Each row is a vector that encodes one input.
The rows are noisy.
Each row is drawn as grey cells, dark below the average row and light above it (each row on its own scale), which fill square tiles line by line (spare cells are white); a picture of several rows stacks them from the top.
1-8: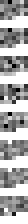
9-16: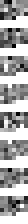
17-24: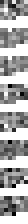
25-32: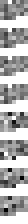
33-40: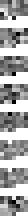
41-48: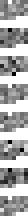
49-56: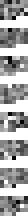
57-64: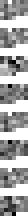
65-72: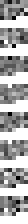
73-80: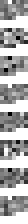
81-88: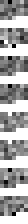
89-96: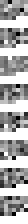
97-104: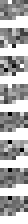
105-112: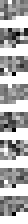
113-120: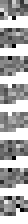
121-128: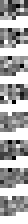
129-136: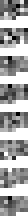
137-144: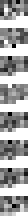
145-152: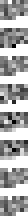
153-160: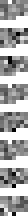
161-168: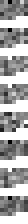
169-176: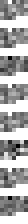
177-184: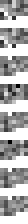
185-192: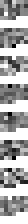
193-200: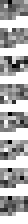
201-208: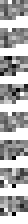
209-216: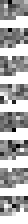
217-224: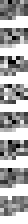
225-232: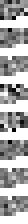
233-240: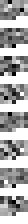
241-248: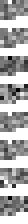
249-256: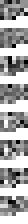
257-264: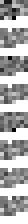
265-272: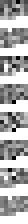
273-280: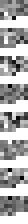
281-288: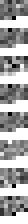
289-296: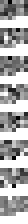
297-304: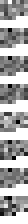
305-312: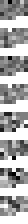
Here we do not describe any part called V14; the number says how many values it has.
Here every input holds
either one of 12 labels and four true/false values, or a value of V14.
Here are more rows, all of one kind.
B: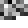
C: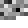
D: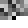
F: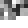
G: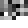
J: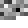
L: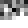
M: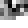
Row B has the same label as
C and J.
